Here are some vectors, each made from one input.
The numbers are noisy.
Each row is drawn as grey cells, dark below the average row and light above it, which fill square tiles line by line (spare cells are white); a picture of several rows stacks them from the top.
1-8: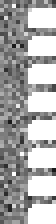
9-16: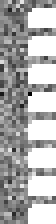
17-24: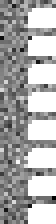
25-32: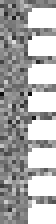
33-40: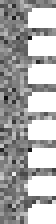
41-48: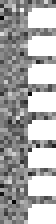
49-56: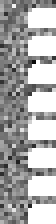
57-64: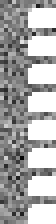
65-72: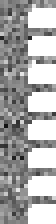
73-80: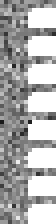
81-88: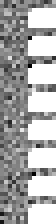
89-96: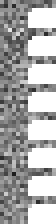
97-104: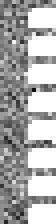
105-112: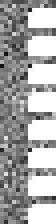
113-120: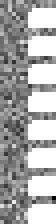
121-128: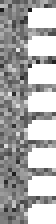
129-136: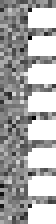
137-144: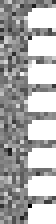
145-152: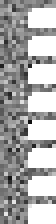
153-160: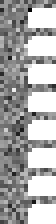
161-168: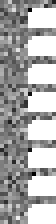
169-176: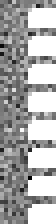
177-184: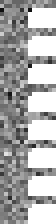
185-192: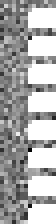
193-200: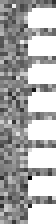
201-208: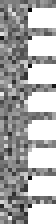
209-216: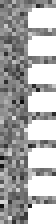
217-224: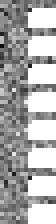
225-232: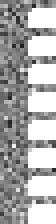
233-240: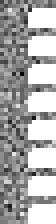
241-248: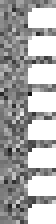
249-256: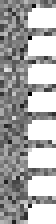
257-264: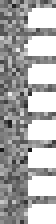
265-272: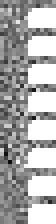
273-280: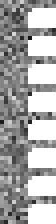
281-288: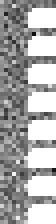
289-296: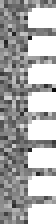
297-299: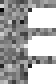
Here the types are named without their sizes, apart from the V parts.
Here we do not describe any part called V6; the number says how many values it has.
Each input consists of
a node of a tree, together with either a node of a tree, or a value of V6.
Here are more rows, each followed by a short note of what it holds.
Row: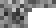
a node of each of two trees
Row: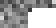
a node of a tree and a value of V6
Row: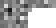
a node of each of two trees
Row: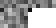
a node of a tree and a value of V6
